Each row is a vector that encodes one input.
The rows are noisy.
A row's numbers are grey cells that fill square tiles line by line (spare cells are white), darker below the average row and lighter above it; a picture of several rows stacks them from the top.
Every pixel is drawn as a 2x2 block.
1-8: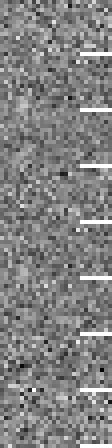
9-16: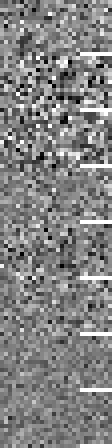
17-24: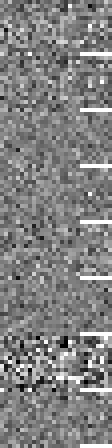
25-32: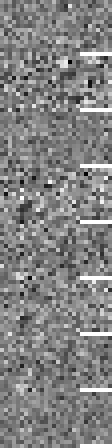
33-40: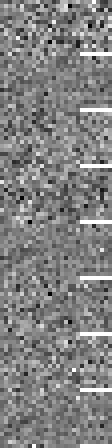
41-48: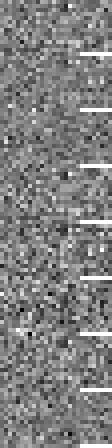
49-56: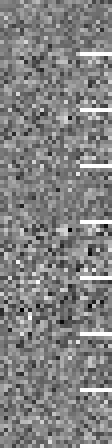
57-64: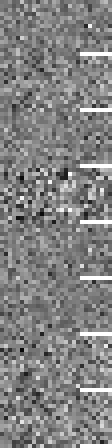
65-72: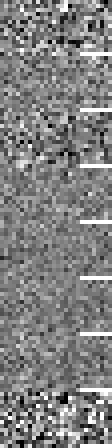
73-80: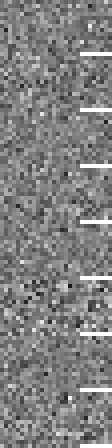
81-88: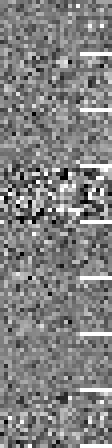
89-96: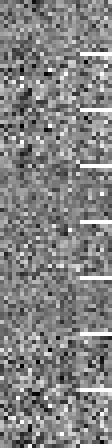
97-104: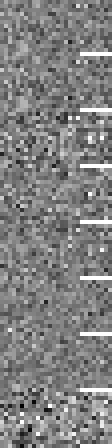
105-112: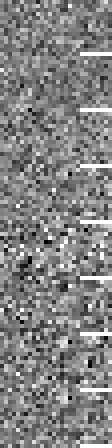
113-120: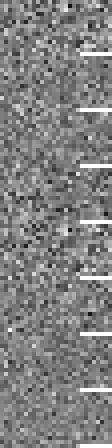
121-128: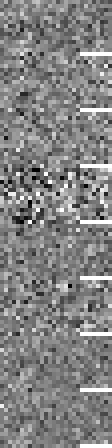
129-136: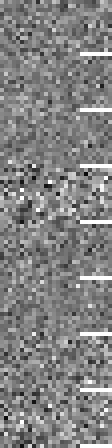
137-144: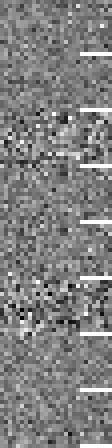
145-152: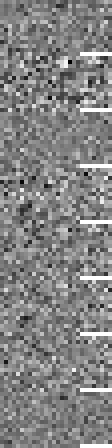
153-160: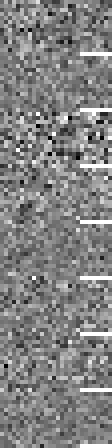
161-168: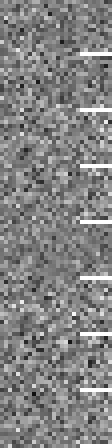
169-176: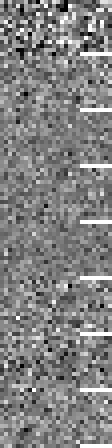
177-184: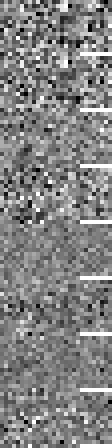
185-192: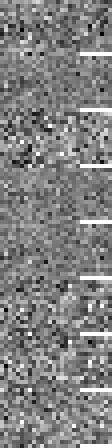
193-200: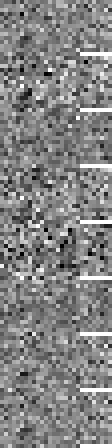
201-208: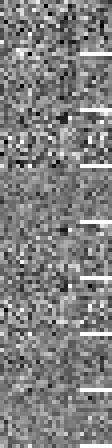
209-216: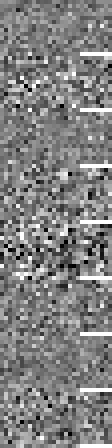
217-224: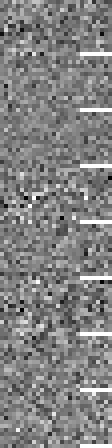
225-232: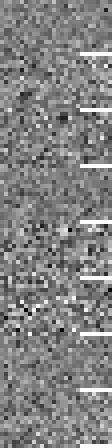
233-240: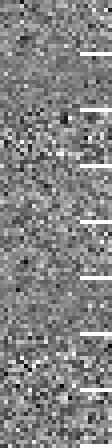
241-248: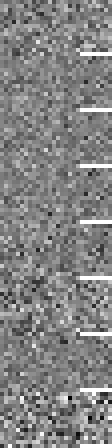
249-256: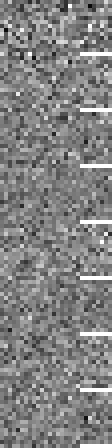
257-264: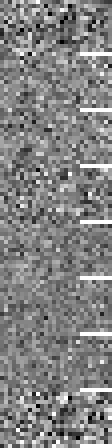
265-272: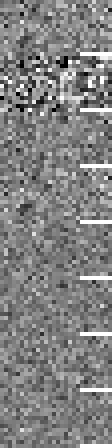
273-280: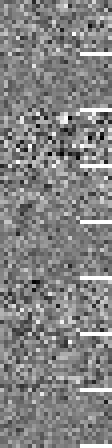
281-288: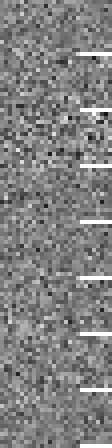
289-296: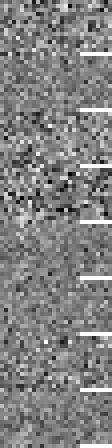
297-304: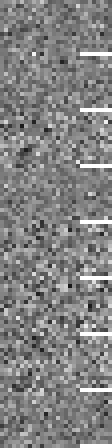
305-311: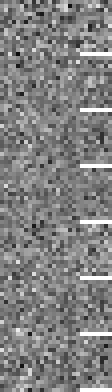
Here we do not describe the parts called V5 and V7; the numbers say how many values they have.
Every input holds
either a point on an 11-point circle, a value of V5 and a value of V7, or a list of up to three points on a 9-point circle.
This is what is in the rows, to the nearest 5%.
About 35% of them hold a point on an 11-point circle, a value of V5 and a value of V7. The rest are lists of up to three points on a 9-point circle: a few of all rows are empty, 15% hold one, 20% two and 30% three.
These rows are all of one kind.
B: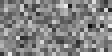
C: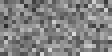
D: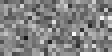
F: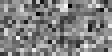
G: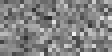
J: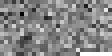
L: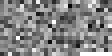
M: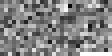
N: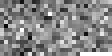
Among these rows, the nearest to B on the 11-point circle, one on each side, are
D and F.
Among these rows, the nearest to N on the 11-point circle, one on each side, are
G and L.
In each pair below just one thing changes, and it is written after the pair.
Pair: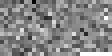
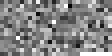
the place on the 11-point circle
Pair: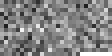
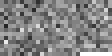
the value of V7
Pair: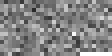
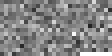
the value of V7
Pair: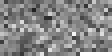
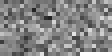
the value of V7
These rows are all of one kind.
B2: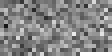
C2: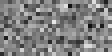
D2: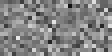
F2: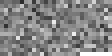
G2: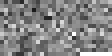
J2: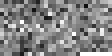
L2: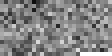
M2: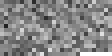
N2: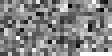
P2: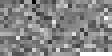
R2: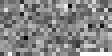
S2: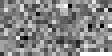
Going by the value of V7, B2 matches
C2, D2, J2 and S2.
